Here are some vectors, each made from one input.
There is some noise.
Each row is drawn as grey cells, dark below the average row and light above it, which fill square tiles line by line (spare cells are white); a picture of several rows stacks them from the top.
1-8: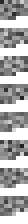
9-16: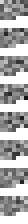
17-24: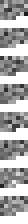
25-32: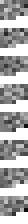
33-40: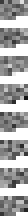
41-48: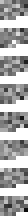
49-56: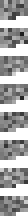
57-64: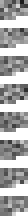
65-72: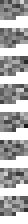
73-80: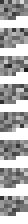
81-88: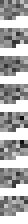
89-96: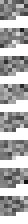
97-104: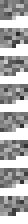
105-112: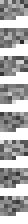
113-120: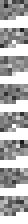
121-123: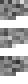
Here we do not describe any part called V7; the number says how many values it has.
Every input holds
a true/false value, together with either a node of an 8-node tree, or a value of V7.
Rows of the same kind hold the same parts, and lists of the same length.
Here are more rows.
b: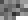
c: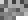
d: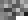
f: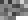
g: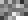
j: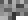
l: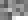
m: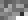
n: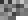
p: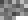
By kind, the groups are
b, f, l, m, n, p
c, d, g, j

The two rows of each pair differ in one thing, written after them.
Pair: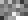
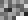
the true/false value
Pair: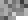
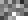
the value of V7
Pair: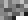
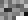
the value of V7
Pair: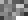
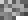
the value of V7
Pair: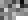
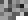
the true/false value
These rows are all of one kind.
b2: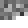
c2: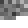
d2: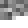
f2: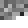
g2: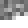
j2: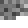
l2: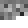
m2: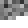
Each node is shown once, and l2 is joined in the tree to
b2.
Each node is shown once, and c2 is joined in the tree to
b2, g2 and j2.
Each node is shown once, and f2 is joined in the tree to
b2.
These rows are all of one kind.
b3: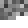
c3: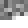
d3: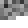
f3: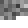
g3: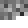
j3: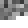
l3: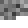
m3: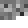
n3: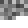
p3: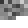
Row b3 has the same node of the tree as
f3, j3 and l3.
